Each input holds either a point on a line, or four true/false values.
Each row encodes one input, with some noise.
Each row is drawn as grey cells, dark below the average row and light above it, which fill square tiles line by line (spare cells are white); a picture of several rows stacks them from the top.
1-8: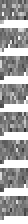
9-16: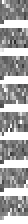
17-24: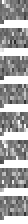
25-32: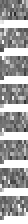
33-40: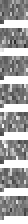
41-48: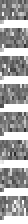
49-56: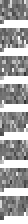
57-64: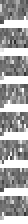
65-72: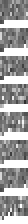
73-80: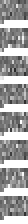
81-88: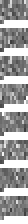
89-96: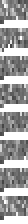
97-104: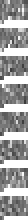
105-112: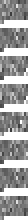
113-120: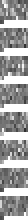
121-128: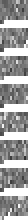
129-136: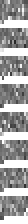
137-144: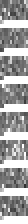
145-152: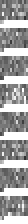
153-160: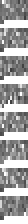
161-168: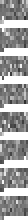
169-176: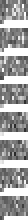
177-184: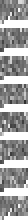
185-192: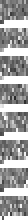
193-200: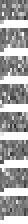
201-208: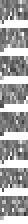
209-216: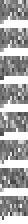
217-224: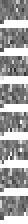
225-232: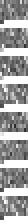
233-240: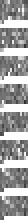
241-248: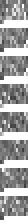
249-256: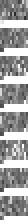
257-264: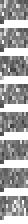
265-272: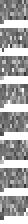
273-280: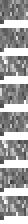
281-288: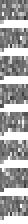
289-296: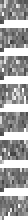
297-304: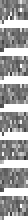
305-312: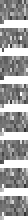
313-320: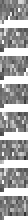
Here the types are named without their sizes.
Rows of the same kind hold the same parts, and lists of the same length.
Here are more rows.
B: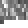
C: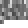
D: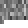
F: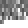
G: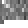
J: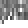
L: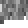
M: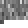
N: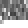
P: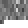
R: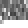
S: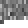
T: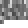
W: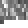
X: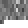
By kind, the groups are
B, C, D, G, L, M, N, P, R, S, T, W, X
F, J

